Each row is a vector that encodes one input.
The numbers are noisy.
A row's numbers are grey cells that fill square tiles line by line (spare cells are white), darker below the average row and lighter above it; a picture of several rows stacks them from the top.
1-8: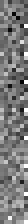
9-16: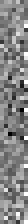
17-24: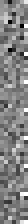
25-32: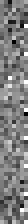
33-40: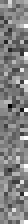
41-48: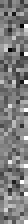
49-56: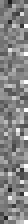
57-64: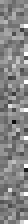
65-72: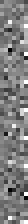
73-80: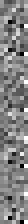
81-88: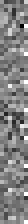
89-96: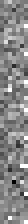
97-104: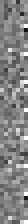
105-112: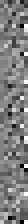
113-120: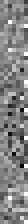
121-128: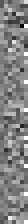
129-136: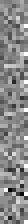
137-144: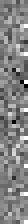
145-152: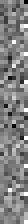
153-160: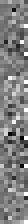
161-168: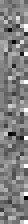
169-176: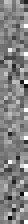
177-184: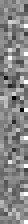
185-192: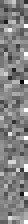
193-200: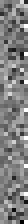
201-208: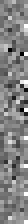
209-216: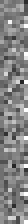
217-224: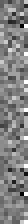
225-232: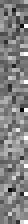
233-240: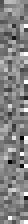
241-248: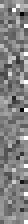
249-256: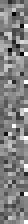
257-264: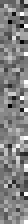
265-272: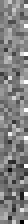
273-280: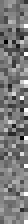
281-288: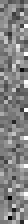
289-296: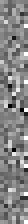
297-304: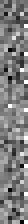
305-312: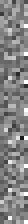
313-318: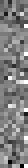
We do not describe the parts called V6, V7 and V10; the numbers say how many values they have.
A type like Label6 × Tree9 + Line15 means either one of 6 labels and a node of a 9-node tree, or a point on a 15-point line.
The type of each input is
(Bool × V10 + (Line11 + V7) × V6) × Tree11.
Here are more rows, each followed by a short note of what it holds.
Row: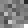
a node of an 11-node tree, a value of V6 and a value of V7
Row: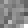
a node of an 11-node tree, a value of V6 and a value of V7
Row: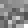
a node of an 11-node tree, a value of V6 and a value of V7
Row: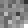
a node of an 11-node tree, a value of V6 and a value of V7
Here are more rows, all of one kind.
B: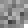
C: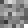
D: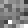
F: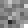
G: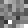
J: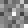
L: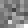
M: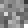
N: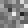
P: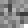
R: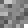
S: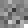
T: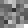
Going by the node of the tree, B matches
F, N and P.
